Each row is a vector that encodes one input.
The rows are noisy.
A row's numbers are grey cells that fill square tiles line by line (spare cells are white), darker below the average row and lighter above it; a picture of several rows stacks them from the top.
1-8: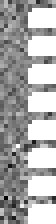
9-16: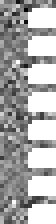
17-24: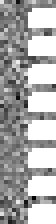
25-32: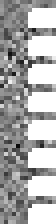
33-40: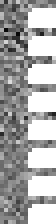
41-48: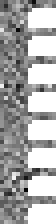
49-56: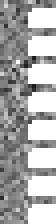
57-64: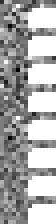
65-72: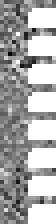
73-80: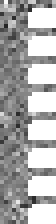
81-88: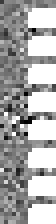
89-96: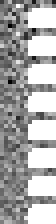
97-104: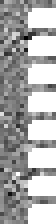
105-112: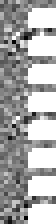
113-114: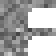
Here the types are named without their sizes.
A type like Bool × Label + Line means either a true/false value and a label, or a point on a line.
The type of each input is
Bool × (Circle + Line).
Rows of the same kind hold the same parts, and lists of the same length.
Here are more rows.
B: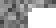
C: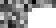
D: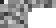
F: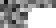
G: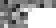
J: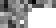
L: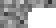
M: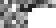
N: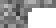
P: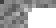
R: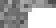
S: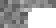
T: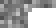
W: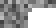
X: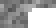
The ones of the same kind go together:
B, C, D, F, G, J, L, P, R, S, T, W, X
M, N

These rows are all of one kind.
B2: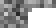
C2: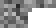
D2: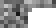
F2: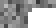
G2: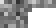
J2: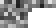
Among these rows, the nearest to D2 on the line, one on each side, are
B2 and C2.
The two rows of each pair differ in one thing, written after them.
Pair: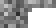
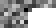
the true/false value
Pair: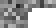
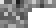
the place on the line
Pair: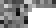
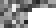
the true/false value
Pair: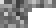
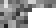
the place on the line
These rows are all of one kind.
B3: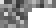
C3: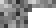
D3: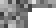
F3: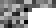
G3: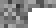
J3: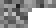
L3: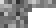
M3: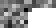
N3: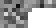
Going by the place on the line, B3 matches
C3, D3 and L3.
